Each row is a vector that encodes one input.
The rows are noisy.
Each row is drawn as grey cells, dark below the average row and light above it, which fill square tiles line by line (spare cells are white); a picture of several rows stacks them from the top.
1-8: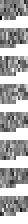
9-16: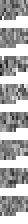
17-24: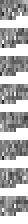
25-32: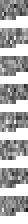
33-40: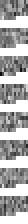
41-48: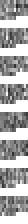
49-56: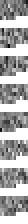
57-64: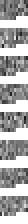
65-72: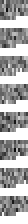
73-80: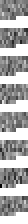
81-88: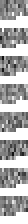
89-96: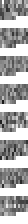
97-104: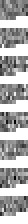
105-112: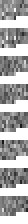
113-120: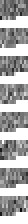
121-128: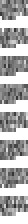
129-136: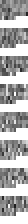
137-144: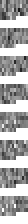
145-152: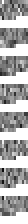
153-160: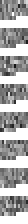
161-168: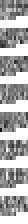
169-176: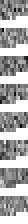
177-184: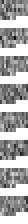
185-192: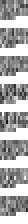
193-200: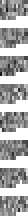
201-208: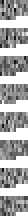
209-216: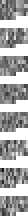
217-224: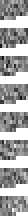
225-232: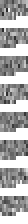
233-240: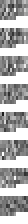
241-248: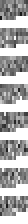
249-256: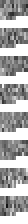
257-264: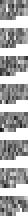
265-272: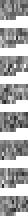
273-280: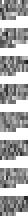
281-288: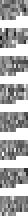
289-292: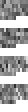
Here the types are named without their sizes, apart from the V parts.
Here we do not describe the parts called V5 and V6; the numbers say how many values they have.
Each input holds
a point on a line, together with either a true/false value and a value of V6, or a value of V5.
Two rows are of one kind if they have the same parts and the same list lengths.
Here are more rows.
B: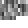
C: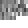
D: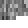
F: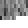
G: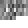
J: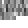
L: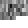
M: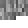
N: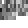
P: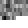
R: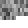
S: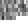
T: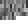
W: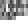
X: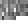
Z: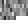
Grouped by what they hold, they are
B, C, D, J, N, P, S, Z
F, G, L, M, R, T, W, X

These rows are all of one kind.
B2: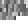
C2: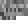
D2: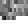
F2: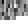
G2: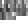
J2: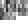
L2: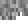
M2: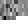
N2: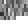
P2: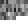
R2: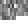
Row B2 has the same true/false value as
G2, J2 and L2.
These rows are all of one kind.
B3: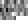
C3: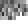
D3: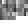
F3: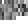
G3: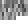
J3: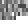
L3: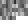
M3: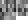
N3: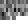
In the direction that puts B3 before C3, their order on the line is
D3, M3, N3, B3, L3, J3, G3, F3, C3.
